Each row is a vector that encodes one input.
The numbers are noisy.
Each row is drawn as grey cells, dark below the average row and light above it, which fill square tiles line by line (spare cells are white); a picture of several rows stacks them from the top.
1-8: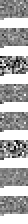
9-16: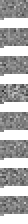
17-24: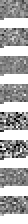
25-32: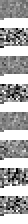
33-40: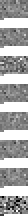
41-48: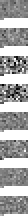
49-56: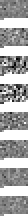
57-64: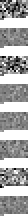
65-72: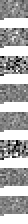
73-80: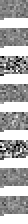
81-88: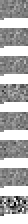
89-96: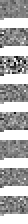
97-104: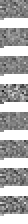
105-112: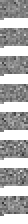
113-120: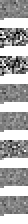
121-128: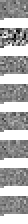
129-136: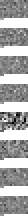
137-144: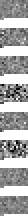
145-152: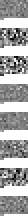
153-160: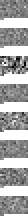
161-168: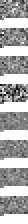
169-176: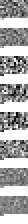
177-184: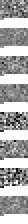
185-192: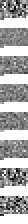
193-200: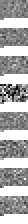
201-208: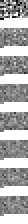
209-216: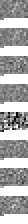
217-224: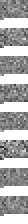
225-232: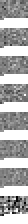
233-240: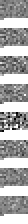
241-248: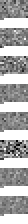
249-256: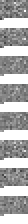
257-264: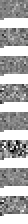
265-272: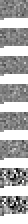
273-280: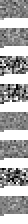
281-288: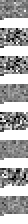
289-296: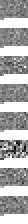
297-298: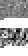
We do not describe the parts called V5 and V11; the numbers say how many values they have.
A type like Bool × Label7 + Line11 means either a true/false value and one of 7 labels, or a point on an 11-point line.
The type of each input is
Bool × (Label4 + Line6 × V11) + V5.
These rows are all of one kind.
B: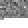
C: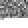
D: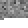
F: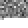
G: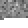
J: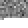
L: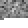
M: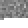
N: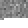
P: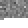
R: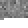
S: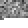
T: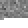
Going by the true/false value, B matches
D, P, R and T.
